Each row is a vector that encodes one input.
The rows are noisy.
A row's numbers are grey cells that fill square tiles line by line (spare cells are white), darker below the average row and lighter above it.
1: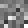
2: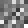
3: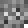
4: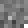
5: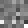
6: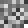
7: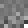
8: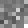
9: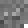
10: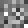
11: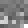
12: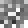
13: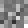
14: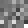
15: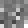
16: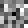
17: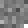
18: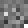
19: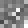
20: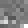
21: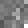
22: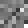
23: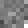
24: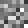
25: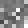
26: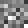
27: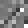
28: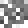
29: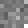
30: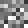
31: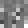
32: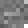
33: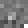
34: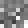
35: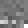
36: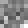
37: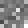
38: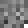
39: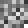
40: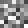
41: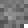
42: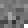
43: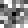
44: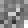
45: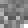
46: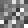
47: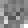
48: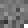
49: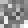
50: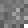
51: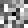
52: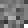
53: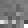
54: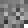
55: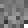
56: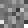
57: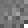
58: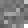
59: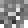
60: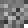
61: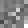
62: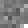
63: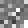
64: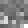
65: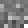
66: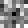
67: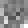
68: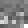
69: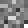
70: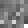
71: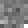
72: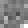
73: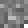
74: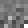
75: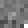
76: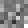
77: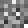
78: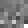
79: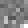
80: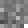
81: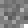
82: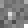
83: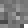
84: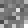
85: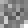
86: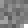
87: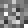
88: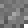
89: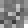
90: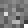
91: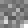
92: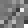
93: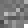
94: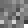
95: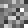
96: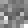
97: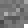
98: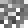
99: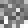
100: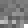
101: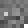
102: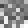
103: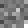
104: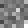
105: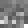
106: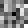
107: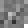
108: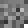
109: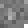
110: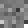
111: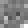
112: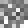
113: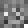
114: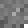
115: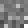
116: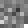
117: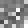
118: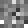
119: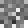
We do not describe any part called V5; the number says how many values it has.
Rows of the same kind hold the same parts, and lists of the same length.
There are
3 kinds of row.
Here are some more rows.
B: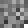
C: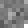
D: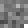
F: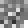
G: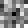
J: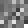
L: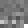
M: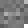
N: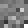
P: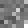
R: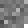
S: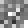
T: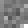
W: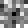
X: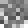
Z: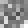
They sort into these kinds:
B, C, D, F, M, N, P, R, S
G, W
J, L, T, X, Z

